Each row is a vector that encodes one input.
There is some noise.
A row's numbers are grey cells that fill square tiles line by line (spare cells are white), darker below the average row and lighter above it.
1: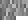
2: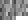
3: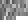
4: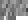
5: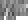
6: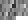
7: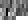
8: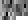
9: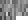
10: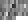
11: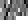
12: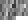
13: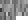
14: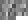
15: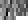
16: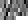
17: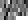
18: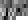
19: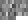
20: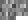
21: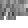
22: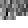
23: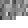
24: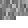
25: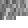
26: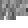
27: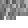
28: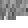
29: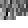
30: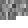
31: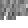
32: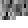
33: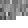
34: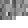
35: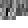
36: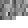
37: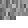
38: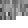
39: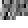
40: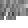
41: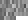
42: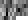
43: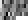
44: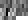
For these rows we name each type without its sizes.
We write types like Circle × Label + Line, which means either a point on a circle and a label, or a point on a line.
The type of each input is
Bool × Bool × Bool + Line.
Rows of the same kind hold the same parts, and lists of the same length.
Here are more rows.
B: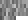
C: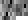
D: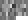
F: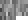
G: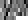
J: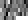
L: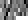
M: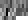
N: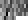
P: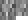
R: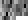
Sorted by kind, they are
B, D, F, P
C, G, J, L, M, N, R

